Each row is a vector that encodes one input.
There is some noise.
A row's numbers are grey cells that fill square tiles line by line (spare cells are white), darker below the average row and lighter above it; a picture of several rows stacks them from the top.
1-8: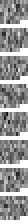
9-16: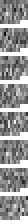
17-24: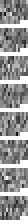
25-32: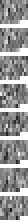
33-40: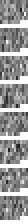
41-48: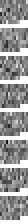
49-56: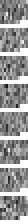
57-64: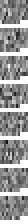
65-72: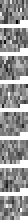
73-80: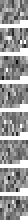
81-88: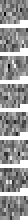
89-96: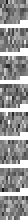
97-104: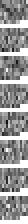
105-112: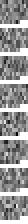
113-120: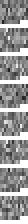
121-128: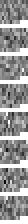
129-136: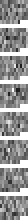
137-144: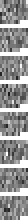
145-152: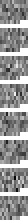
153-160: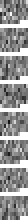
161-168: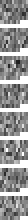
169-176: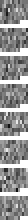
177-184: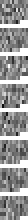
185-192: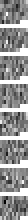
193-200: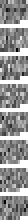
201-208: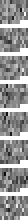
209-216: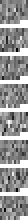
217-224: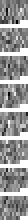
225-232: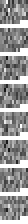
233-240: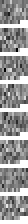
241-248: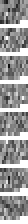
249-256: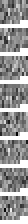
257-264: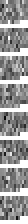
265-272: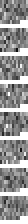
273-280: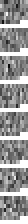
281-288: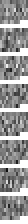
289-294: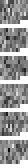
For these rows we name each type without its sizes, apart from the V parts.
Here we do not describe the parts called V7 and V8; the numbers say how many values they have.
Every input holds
a point on a circle, together with either a label, or a value of V7 and a value of V8.
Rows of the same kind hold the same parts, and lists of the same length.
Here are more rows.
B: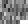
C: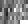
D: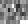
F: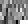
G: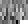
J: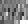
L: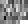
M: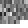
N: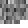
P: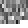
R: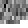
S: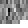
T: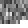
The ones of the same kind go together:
B, D, J, M, N, R, S, T
C, F, G, L, P

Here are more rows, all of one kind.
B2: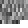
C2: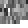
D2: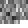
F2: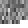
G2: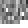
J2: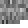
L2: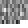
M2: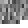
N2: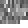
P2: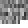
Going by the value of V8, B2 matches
C2, D2, N2 and P2.
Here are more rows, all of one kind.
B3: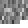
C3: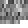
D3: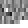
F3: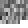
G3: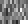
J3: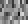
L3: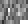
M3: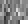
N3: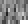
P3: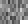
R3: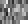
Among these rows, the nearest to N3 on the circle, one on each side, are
G3 and M3.
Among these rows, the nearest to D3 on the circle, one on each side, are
J3 and M3.
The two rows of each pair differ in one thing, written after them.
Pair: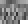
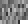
the value of V8
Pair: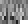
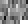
the place on the circle
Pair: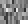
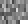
the value of V8
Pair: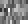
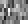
the value of V8
